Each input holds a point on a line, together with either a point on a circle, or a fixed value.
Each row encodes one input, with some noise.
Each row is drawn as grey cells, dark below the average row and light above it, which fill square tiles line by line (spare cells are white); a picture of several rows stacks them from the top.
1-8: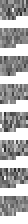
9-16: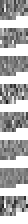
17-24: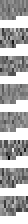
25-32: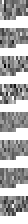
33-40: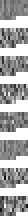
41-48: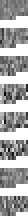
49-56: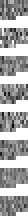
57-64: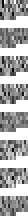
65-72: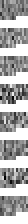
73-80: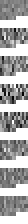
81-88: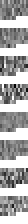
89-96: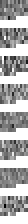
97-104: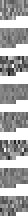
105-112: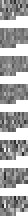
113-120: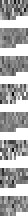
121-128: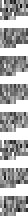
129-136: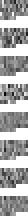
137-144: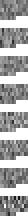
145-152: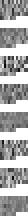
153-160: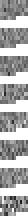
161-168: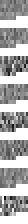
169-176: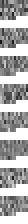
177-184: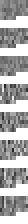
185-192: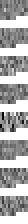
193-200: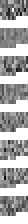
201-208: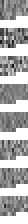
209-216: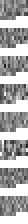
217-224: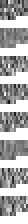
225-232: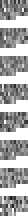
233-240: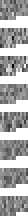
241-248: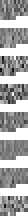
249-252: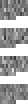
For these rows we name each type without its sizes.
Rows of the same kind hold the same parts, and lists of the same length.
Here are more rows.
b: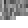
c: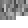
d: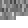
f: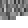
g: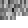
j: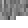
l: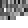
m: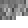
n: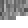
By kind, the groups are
b, j, l, m
c, d, f, g, n

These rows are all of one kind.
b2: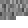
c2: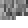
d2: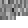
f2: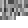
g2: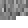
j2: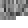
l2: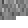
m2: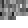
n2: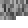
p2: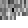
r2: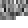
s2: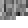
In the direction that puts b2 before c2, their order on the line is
r2, b2, g2, l2, n2, s2, j2, d2, p2, c2, m2, f2.
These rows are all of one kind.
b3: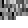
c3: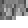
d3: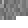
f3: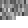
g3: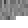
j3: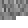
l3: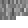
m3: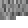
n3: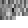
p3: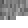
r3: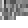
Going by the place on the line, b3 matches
c3, d3 and f3.
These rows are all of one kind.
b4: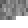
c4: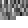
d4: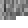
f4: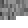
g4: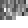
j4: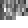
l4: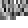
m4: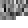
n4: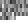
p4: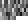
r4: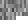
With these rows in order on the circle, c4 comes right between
l4 and p4.
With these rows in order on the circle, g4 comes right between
j4 and p4.
